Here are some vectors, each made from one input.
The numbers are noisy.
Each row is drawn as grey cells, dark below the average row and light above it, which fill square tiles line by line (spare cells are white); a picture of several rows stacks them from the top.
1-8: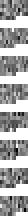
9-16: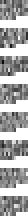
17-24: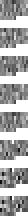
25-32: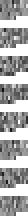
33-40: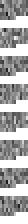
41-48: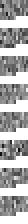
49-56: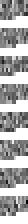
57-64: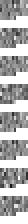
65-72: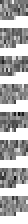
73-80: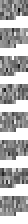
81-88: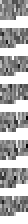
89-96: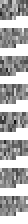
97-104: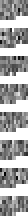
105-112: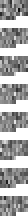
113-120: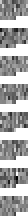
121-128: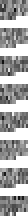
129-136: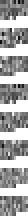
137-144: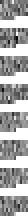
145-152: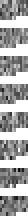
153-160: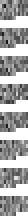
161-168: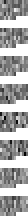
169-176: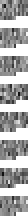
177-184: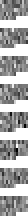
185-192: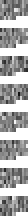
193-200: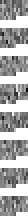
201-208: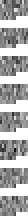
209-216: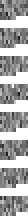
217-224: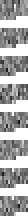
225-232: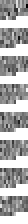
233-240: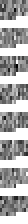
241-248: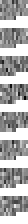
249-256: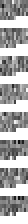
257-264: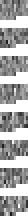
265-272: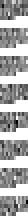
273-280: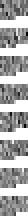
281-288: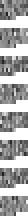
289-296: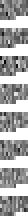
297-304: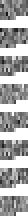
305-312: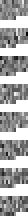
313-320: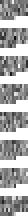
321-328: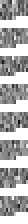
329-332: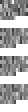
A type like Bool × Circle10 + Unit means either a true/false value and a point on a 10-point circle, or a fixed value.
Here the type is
Bool × Bool × Bool + List2(Circle9) + Tree9 + Tree11.
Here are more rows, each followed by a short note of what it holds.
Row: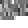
a node of a 9-node tree
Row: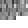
a list of one item
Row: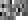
a node of an 11-node tree
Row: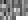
a list of two items
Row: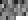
three true/false values
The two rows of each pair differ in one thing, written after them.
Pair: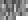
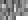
the place on the 9-point circle in item 2 of the list
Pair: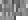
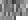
the place on the 9-point circle in item 2 of the list
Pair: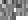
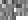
the place on the 9-point circle in item 2 of the list
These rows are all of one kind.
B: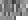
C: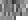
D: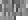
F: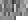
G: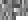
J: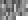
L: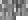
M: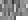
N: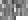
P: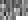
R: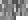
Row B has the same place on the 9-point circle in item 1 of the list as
C, D, F and M.
